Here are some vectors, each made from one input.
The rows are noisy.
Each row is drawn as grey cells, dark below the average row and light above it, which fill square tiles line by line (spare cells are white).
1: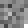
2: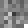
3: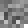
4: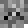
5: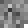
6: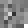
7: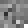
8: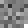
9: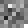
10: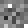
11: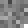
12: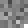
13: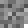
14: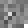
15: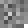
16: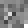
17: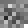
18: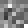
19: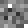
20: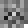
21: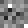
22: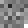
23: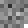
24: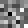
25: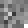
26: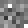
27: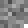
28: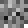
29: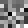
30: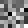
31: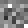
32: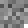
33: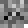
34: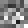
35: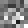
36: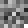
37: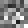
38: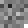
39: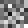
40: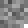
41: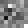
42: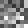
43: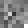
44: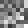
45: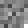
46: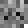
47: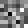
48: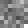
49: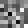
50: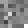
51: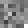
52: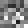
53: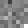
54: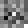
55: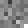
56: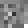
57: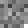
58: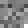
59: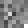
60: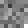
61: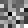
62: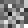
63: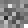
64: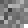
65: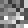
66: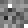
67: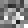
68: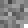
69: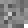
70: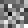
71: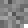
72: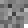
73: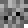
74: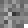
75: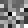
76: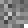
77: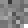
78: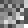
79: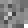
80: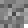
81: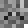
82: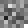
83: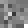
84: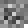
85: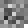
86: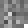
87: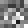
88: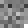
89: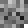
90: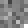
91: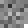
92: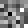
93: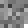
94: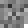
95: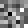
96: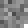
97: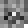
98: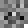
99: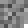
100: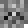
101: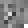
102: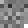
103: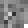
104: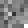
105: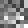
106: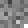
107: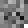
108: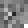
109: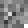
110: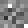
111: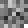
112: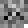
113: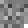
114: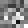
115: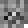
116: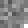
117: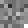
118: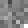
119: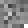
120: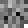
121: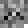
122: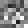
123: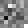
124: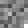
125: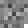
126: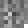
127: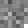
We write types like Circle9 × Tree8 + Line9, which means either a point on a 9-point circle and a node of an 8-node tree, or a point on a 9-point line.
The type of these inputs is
Line6 × List2(Line4).
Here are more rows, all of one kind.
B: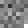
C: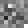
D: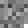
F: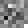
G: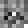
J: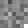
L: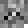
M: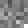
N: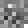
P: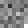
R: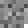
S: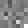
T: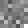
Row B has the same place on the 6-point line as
D, P and R.
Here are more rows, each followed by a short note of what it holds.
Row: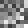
a point on a 6-point line, together with the empty list
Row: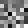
a point on a 6-point line, together with the empty list
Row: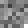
a point on a 6-point line, together with a list of one item
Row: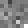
a point on a 6-point line, together with a list of one item
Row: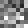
a point on a 6-point line, together with the empty list
